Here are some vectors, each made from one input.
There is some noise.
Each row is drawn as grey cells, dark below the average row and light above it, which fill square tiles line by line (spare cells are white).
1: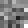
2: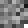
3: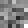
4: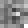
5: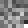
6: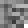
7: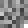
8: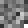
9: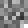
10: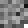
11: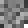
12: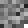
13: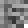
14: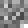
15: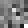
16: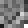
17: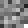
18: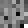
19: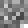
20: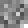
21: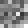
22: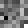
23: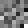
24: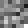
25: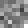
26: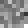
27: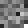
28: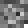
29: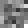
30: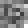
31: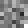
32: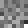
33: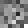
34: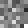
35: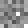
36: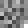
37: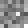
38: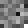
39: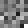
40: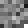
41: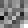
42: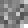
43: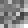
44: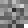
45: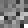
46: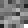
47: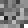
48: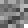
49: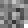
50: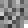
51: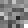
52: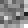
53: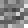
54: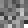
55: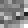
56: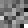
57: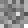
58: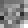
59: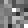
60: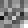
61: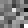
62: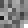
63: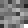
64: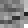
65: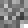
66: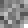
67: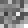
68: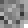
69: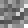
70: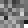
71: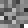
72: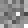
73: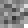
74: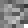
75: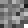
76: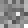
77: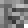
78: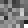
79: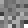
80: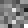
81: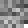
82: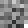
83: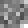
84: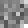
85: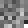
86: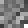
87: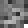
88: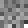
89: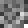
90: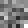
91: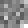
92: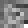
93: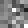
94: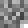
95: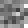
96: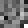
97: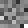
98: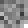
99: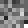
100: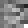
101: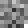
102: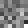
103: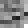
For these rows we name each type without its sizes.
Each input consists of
a point on a circle, together with either a label, or a point on a line.
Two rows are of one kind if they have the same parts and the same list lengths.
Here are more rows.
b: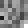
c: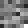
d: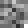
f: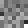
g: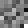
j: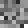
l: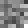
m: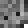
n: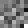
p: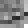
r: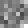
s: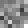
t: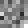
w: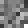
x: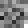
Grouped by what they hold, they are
b, d, l, p, r, s, t, x
c, f, g, j, m, n, w

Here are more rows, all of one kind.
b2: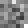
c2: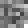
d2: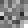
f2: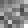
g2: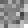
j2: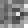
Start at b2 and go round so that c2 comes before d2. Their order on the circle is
b2, c2, j2, g2, f2, d2.
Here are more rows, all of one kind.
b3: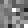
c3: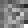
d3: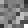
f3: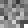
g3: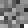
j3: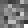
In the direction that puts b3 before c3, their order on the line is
b3, g3, f3, j3, c3, d3.
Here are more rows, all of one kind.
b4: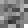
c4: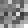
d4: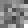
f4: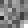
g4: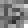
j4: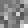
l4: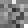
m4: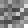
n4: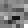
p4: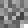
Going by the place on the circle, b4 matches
d4, g4 and n4.
